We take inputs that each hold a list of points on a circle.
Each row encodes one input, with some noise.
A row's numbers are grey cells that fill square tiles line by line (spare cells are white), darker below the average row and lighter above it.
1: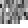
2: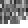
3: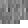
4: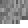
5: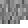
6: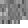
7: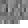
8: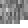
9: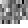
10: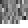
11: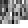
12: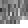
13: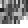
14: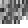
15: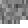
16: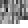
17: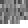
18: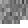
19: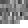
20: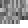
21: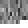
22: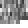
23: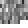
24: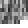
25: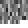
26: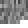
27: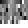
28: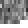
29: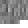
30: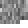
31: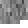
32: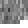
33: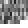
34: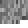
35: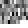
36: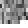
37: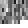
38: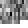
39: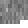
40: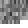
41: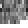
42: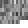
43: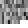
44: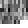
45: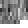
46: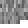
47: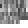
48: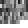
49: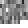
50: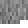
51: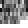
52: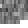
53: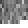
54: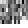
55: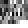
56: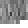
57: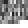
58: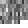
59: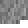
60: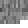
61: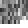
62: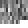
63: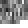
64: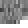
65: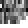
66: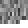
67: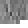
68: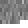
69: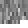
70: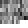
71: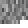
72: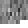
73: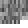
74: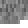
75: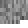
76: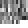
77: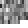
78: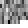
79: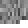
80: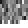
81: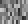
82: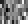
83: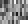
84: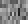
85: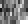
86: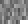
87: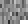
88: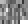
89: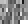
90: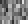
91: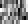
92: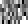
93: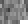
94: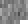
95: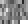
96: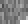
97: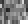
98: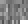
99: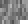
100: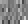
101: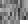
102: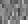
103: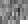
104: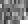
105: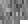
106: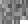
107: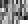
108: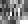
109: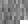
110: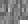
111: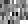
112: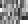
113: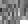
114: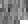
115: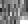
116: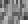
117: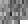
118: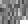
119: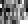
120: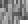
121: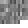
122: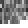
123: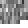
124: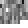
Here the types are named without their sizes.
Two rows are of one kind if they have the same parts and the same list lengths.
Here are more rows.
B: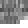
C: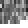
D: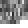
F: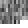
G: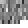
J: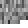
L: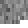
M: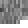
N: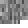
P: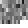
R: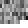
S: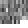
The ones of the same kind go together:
B, C, D, F, M, N, S
G, J, L
P
R

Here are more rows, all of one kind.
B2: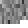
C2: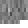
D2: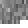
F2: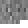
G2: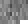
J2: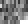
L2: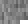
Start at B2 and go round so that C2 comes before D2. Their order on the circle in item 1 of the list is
B2, C2, D2, L2, G2, F2, J2.
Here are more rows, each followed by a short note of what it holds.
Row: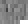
a list of two items
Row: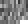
the empty list
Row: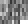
a list of three items
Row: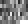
the empty list
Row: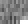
a list of three items
